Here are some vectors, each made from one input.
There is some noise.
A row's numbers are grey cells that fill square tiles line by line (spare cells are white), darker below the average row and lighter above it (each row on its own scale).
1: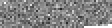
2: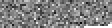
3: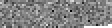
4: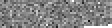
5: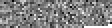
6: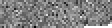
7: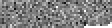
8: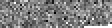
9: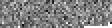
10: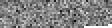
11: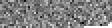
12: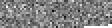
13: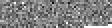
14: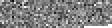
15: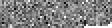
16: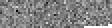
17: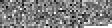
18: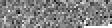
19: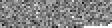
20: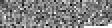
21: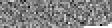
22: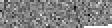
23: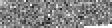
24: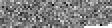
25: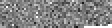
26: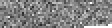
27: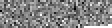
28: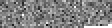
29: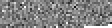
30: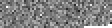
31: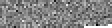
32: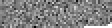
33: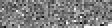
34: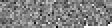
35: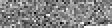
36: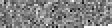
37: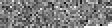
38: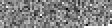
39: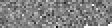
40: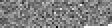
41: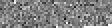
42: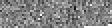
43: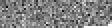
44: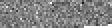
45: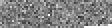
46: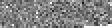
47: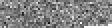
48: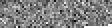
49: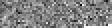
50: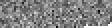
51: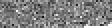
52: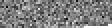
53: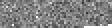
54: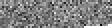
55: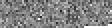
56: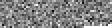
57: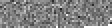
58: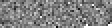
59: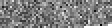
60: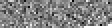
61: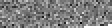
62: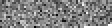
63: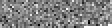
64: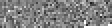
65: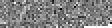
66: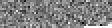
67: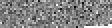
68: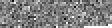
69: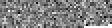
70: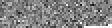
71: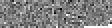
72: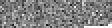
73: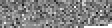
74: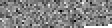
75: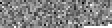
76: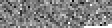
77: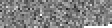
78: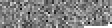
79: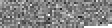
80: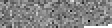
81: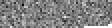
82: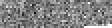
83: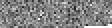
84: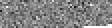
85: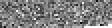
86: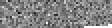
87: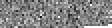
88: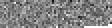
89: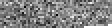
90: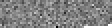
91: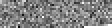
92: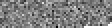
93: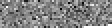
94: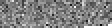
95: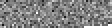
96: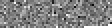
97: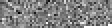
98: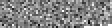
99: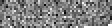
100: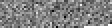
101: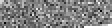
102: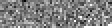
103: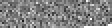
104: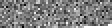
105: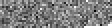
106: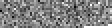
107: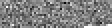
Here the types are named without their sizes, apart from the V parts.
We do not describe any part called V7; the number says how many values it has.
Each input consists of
a label, together with either a point on a line, or a value of V7.
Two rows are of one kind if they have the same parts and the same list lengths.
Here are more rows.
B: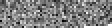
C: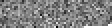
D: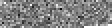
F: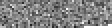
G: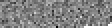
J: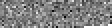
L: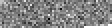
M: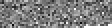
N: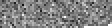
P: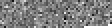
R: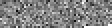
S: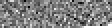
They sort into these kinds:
B, C, G, M, N, S
D, F, J, L, P, R

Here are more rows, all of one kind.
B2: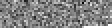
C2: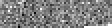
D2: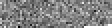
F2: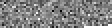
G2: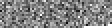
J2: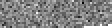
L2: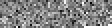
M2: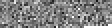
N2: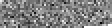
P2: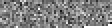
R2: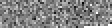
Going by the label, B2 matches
G2 and R2.
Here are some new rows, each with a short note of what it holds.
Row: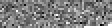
a label and a point on a line
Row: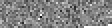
a label and a value of V7
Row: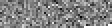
a label and a value of V7
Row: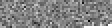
a label and a value of V7
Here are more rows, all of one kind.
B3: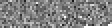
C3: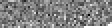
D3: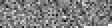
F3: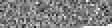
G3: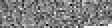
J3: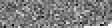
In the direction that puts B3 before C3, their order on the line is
F3, D3, B3, C3, J3, G3.
